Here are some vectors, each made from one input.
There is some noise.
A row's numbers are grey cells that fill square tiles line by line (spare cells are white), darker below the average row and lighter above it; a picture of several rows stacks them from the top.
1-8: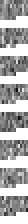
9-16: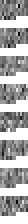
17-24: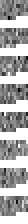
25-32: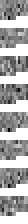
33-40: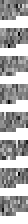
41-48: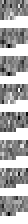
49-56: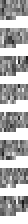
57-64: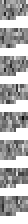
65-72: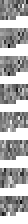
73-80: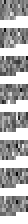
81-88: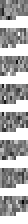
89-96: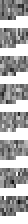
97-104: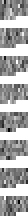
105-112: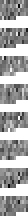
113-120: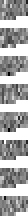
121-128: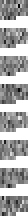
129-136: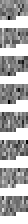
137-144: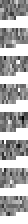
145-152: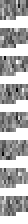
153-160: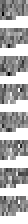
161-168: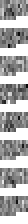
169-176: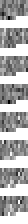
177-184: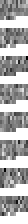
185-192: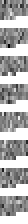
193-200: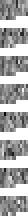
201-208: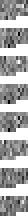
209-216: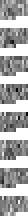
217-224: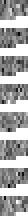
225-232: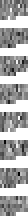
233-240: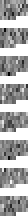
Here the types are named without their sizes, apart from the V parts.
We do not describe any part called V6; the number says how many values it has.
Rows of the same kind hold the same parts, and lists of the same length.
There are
4 kinds of row.
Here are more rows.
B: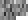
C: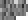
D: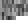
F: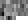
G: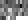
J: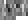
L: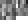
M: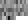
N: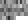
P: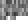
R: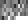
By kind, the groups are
B, C
D, J, N
F, M
G, L, P, R

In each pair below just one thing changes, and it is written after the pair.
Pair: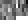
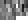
the place on one of the two circles
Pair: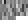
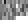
the place on the line
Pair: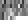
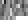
the place on one of the two circles
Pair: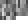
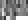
the place on the line
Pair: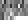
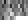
the place on the line
